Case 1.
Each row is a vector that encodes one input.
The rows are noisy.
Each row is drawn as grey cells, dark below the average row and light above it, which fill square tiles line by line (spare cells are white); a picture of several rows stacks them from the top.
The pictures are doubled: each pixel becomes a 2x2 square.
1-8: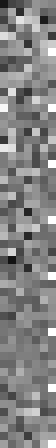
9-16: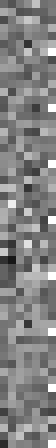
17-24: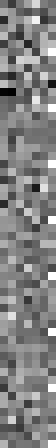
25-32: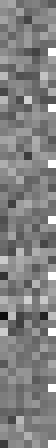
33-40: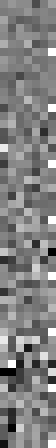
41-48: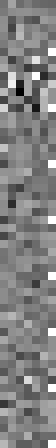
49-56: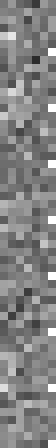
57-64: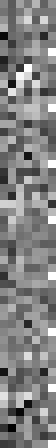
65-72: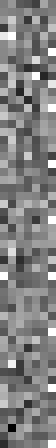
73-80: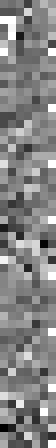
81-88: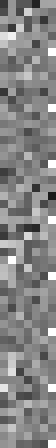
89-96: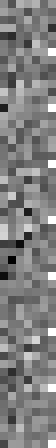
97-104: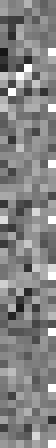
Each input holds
either a point on an 11-point line, or a point on a 12-point line.
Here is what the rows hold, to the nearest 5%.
About 40% of them hold a point on an 11-point line. The rest hold a point on a 12-point line.
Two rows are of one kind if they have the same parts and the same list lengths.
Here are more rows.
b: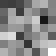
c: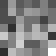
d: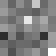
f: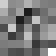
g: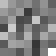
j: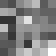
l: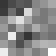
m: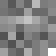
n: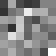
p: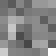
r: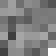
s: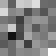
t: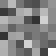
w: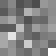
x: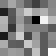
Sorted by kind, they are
b, d, j, l, m, p, s
c, f, g, n, r, t, w, x

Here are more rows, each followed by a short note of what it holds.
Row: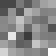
a point on an 11-point line
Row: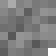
a point on a 12-point line
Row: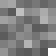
a point on a 12-point line
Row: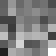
a point on a 12-point line
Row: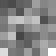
a point on an 11-point line
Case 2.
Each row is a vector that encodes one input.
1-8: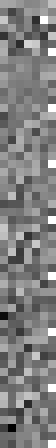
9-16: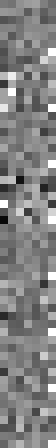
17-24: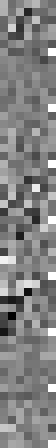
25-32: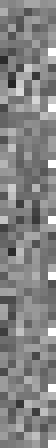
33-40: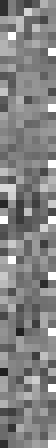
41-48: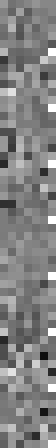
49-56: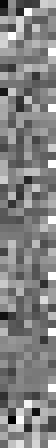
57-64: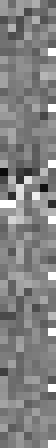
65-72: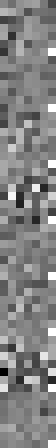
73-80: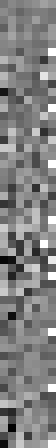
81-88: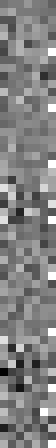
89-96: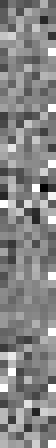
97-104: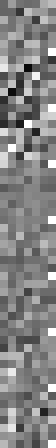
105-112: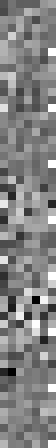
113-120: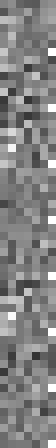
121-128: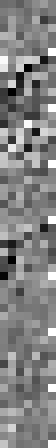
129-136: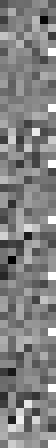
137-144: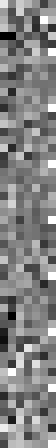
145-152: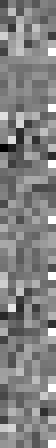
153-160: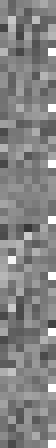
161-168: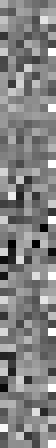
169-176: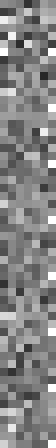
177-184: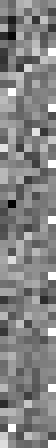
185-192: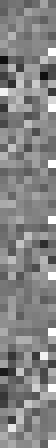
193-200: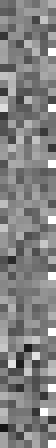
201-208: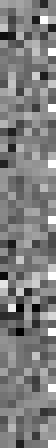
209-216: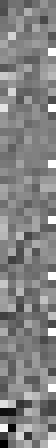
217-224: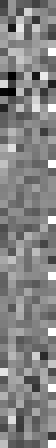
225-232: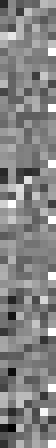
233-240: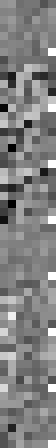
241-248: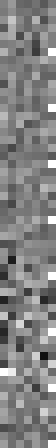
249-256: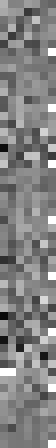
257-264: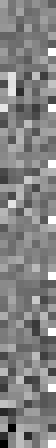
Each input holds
a point on a 19-point line and a true/false value.
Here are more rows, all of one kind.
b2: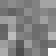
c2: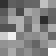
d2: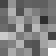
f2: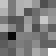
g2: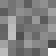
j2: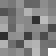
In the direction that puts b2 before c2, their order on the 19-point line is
b2, c2, g2, j2, f2, d2.
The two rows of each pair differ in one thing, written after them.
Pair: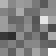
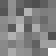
the place on the 19-point line
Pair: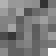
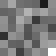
the true/false value
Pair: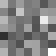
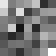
the true/false value
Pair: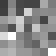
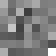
the place on the 19-point line
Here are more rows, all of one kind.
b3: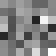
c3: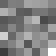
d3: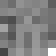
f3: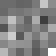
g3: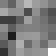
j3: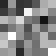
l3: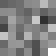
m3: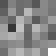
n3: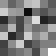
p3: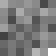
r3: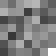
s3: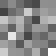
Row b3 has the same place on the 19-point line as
m3, p3 and s3.
